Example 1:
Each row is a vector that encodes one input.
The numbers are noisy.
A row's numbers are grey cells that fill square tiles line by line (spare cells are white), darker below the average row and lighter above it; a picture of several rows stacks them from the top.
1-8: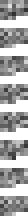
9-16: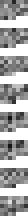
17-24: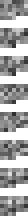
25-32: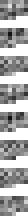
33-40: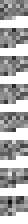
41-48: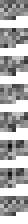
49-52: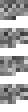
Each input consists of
three true/false values.
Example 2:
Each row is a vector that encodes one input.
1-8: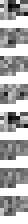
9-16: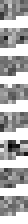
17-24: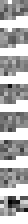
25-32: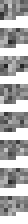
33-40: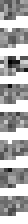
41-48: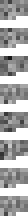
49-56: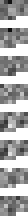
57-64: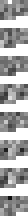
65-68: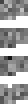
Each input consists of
either a fixed value, or four true/false values.
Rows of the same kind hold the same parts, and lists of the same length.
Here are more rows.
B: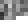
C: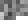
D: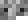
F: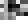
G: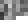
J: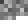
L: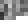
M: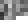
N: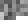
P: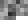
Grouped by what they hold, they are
B, C, D, G, J, L, M, N, P
F

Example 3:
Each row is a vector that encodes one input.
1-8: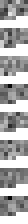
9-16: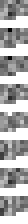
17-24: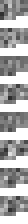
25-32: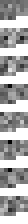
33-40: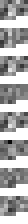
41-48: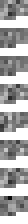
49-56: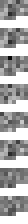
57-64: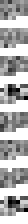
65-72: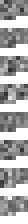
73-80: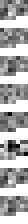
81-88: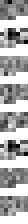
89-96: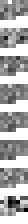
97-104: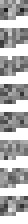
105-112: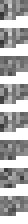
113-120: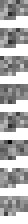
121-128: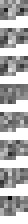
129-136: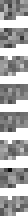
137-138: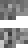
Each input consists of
either a fixed value, or four true/false values.
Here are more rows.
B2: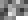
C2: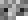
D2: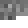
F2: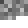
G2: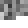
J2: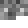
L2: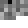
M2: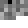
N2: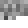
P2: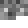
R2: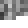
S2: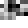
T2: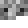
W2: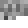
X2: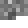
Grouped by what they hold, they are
B2, C2, D2, F2, G2, J2, L2, M2, N2, P2, R2, T2, W2, X2
S2

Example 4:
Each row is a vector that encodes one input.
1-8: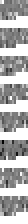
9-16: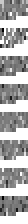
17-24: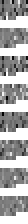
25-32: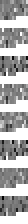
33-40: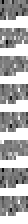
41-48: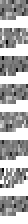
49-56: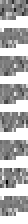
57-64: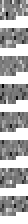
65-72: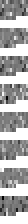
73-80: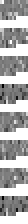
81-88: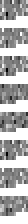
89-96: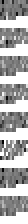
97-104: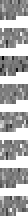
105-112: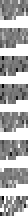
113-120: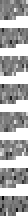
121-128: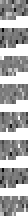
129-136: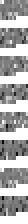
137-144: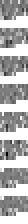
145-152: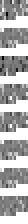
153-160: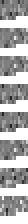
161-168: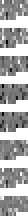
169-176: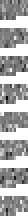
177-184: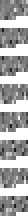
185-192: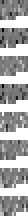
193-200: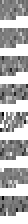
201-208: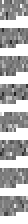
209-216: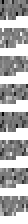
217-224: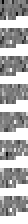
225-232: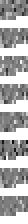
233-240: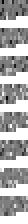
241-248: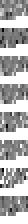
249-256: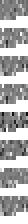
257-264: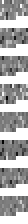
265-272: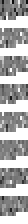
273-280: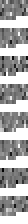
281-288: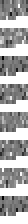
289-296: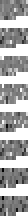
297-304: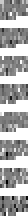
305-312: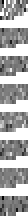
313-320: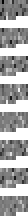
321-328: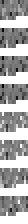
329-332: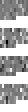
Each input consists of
either a fixed value, or four true/false values.
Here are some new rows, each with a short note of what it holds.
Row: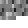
four true/false values
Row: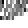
a fixed value
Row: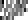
a fixed value
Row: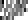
a fixed value
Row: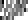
a fixed value
